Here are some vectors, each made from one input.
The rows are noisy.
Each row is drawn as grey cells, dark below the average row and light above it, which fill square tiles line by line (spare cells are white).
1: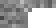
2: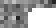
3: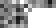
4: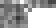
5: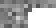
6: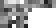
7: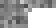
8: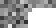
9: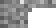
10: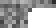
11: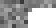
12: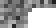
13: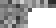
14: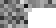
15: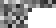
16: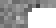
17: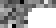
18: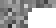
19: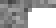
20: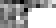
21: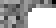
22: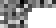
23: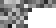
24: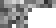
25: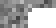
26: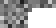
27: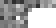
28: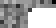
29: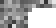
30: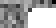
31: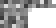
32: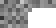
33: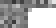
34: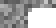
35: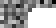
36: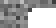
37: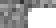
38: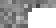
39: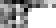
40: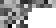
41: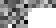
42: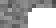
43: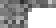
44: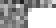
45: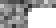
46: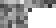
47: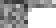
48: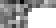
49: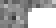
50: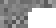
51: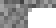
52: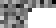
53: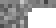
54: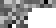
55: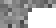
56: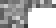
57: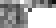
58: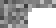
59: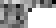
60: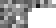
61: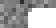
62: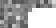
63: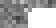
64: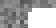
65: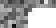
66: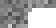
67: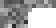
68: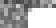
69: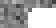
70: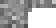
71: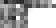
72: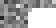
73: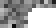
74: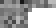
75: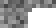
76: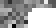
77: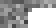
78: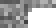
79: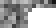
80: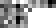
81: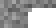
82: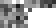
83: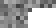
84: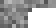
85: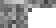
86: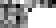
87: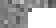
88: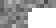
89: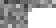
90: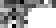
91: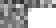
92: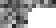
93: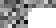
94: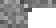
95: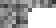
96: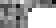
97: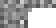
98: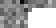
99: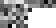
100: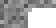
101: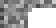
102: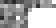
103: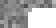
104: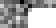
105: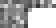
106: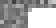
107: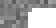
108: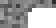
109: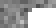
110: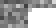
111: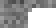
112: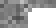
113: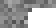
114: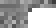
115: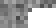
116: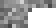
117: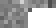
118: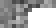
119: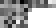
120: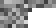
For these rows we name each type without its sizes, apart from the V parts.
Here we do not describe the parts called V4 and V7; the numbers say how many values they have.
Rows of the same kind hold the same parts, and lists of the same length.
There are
2 kinds of row.
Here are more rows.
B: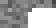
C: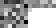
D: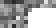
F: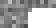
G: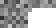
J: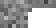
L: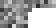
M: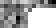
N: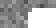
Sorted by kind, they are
B, D, J, L
C, F, G, M, N

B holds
a label, a true/false value and a value of V4.
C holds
a label and a value of V7.
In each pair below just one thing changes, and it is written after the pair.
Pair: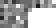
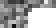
the true/false value
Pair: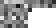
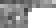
the label
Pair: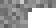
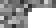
the label
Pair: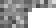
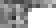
the label
